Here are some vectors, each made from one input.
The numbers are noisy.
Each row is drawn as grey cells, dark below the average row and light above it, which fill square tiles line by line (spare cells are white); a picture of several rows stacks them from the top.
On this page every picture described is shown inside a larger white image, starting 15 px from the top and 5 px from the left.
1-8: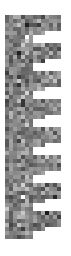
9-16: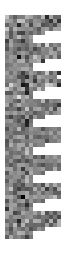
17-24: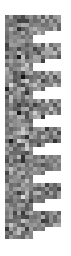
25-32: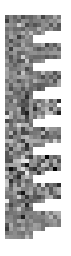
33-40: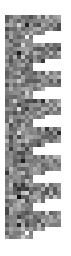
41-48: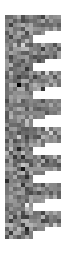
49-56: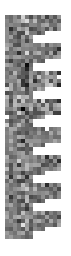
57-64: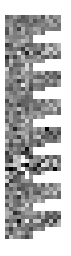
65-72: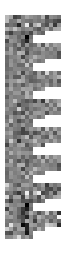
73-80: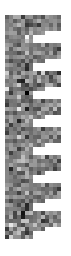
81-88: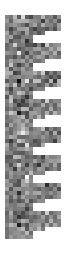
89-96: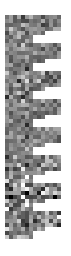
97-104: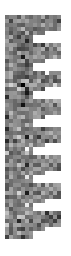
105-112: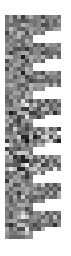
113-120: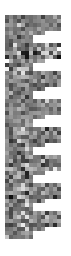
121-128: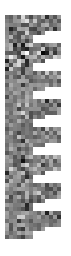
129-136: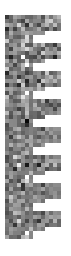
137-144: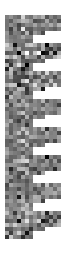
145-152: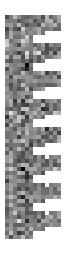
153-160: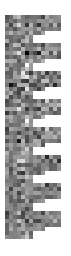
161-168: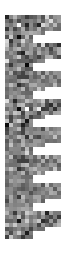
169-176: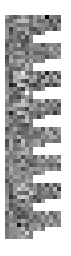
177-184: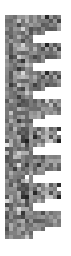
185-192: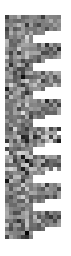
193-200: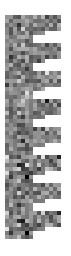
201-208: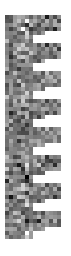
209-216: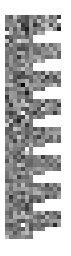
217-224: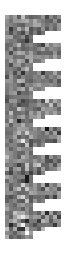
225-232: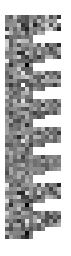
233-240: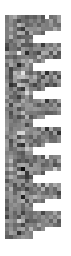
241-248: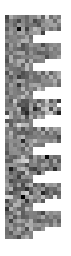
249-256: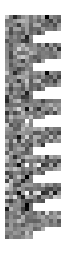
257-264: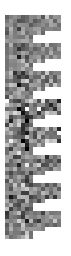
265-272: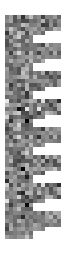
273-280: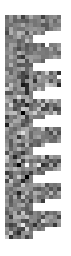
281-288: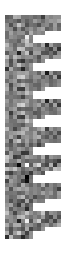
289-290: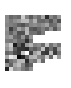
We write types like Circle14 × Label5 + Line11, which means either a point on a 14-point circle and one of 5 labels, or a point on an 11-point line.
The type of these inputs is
Bool × (Circle17 + Unit).
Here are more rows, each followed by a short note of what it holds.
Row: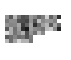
a true/false value
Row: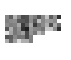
a true/false value
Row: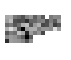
a point on a 17-point circle and a true/false value
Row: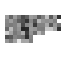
a true/false value
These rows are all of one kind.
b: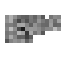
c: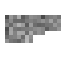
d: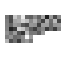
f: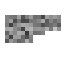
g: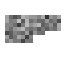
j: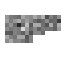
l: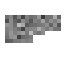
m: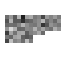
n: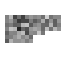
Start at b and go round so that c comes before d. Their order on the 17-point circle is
b, n, j, g, m, c, f, d, l.
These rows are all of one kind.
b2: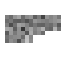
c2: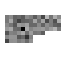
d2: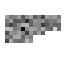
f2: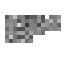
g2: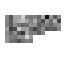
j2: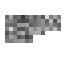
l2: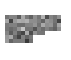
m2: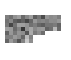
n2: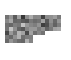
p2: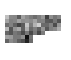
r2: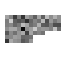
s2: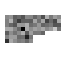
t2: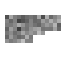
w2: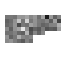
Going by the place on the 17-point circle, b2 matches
d2, g2 and m2.
